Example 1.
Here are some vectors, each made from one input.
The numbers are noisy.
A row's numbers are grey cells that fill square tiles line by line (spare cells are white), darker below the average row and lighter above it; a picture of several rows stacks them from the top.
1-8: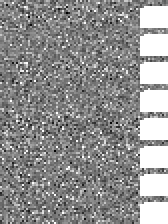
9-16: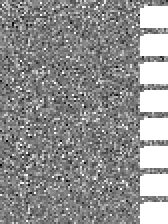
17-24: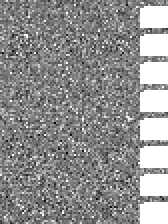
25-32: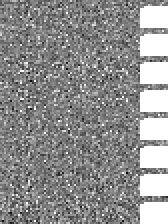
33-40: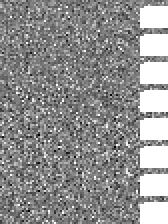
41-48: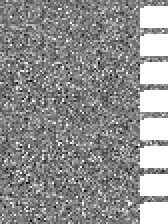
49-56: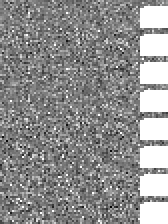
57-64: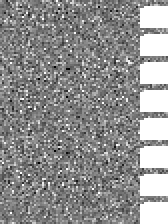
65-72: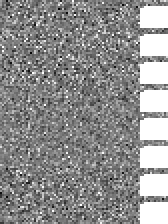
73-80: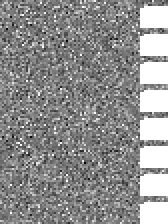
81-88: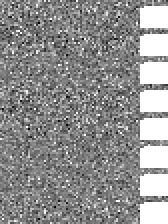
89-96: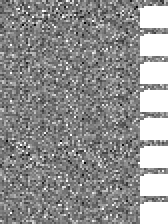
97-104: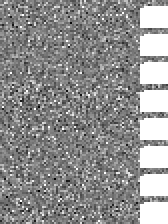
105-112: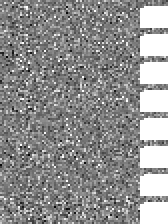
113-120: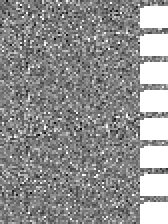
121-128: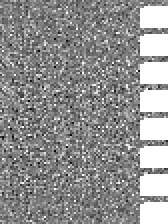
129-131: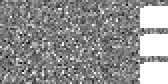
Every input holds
either a point on a 10-point circle, or a point on an 11-point circle, or a node of a 10-node tree.
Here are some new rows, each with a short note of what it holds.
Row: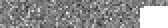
a point on a 10-point circle
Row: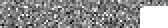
a point on an 11-point circle
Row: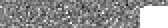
a point on a 10-point circle
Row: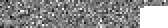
a node of a 10-node tree
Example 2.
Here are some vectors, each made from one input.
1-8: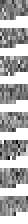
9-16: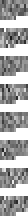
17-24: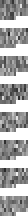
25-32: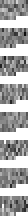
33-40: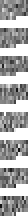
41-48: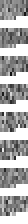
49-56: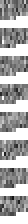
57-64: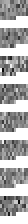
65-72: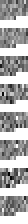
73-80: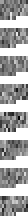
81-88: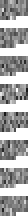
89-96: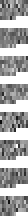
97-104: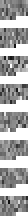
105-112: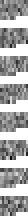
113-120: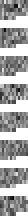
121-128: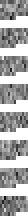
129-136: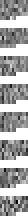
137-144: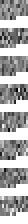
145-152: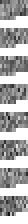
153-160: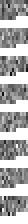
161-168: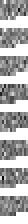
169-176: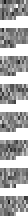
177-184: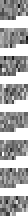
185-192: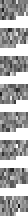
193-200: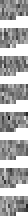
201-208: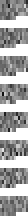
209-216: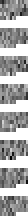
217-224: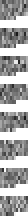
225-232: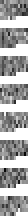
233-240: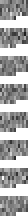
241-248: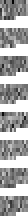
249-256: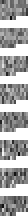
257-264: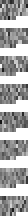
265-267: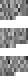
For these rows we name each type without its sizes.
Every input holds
a point on a line, together with either a point on a circle and a true/false value, or a fixed value.
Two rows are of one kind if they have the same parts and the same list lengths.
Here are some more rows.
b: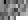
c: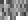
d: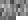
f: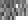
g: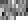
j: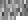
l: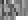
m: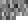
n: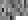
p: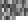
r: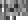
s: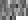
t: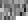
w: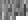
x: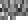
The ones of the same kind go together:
b, f, g, l, p
c, d, j, m, n, r, s, t, w, x

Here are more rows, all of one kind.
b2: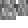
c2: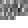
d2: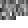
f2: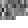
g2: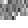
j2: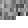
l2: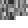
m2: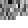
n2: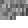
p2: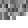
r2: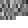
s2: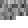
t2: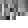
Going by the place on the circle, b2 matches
p2 and s2.
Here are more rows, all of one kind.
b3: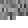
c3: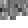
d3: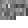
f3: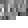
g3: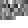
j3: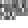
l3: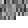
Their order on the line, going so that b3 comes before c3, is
j3, l3, f3, d3, b3, c3, g3.
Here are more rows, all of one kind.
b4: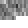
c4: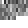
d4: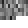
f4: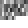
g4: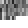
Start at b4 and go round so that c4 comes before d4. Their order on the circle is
b4, c4, g4, f4, d4.
